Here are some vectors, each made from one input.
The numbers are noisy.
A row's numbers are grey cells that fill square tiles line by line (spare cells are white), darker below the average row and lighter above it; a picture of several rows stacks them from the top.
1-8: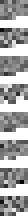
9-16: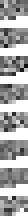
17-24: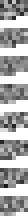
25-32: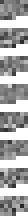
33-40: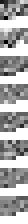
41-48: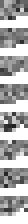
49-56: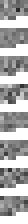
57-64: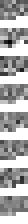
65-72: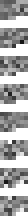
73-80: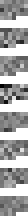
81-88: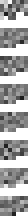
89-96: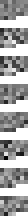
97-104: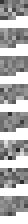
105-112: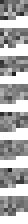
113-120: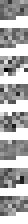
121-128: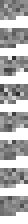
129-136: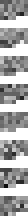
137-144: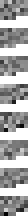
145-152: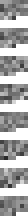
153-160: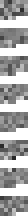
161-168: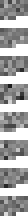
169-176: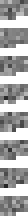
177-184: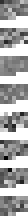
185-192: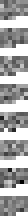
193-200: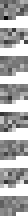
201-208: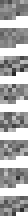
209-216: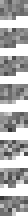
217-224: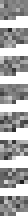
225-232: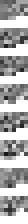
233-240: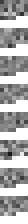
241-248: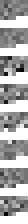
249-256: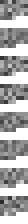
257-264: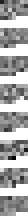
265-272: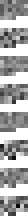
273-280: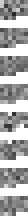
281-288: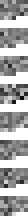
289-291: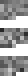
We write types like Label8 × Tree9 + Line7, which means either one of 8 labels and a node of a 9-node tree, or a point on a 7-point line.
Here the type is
List2(Line6).
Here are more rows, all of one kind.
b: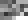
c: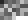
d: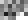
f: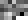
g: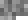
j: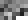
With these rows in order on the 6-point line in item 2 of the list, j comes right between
c and g.
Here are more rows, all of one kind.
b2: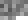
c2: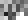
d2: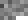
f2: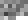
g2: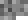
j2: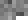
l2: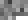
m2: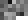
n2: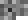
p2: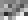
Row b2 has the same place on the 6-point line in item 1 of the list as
g2, m2 and n2.
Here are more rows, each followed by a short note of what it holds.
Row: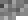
a list of two items
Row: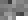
a list of two items
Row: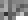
a list of two items
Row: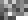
the empty list
